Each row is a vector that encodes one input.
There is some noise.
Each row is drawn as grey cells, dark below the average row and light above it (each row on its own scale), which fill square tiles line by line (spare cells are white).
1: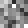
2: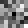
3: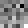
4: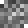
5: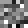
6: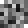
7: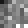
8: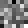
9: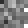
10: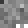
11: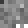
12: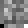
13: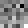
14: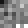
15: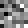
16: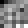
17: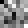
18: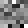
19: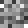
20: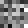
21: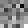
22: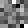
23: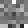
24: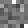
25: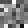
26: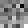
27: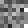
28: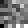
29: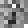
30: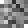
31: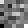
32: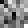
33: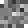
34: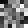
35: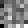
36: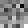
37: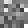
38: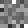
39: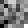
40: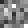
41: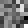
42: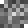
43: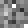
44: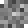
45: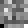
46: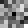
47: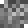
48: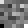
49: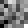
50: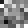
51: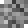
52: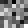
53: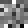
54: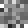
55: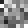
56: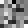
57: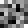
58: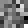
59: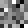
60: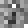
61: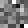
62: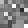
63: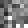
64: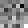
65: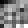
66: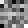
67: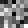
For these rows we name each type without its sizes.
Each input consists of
either a fixed value, or two labels.
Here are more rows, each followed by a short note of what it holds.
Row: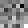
a fixed value
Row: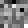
two labels
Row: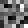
two labels
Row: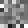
two labels
